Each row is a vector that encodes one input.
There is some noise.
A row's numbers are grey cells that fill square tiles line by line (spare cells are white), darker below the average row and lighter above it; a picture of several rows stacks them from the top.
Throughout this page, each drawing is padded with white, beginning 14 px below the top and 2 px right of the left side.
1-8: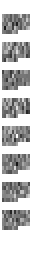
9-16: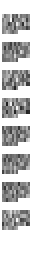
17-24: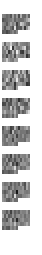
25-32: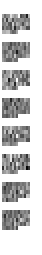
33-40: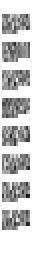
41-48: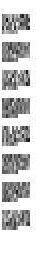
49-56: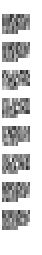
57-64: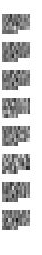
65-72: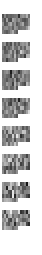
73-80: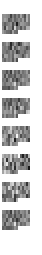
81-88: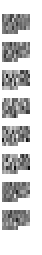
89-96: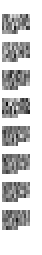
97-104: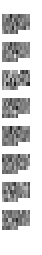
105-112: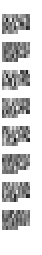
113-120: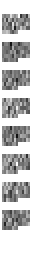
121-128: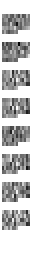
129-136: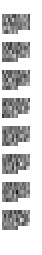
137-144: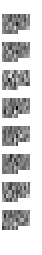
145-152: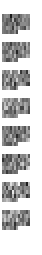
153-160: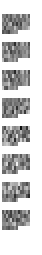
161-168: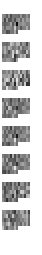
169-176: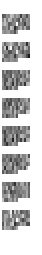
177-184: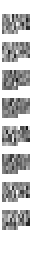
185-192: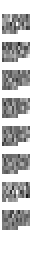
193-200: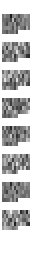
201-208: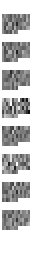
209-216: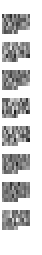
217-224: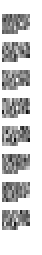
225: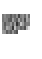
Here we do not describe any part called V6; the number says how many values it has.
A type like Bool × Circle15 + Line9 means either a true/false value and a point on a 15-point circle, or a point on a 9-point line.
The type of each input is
Line9 × V6 + List3(Line5).
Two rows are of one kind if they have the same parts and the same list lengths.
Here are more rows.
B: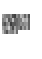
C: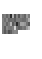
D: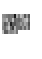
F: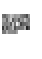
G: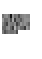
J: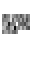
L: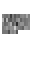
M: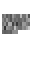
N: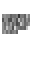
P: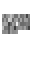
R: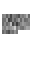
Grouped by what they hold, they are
B, D
C, L, M, R
F, J, P
G
N

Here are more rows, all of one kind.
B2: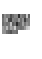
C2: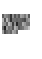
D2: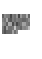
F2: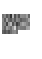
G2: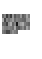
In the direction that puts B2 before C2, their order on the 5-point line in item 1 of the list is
F2, G2, B2, D2, C2.
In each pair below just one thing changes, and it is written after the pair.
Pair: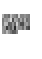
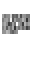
the value of V6
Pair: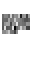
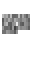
the place on the 9-point line
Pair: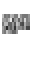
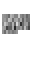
the place on the 9-point line
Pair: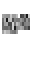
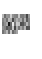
the place on the 9-point line
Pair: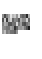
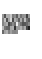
the place on the 9-point line
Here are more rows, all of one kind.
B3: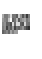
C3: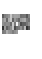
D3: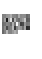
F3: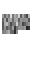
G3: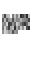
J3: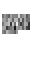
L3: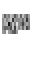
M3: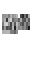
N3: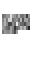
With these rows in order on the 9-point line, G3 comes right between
F3 and M3.
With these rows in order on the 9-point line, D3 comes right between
J3 and L3.
